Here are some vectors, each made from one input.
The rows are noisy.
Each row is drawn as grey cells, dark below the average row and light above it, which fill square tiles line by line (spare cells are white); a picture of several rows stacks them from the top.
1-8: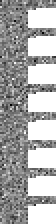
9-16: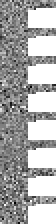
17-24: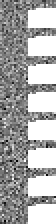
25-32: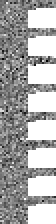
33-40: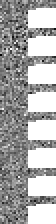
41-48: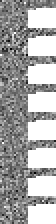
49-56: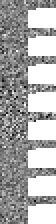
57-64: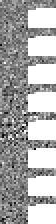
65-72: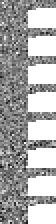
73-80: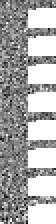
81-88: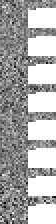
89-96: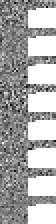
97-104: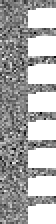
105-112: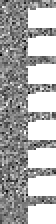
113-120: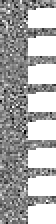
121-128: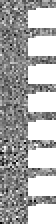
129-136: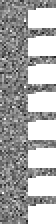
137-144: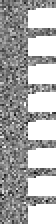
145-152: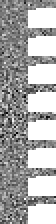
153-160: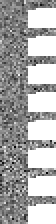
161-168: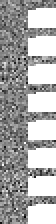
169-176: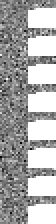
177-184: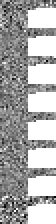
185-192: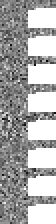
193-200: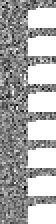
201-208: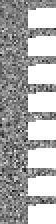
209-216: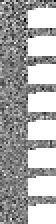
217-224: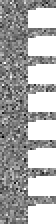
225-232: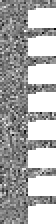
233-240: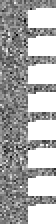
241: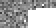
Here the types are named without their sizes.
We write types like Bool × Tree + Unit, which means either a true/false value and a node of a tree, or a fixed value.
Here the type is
List(Line).
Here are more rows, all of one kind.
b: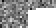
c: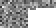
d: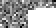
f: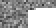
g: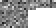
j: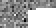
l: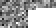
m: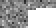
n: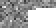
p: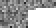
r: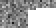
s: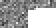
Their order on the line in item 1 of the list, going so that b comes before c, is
n, m, b, f, p, c, r, d, j, g, s, l.
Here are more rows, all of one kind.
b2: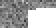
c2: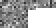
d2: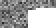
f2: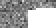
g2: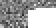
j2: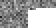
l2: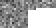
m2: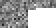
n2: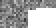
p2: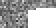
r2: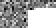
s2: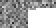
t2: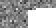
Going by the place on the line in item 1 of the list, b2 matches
l2, n2 and s2.
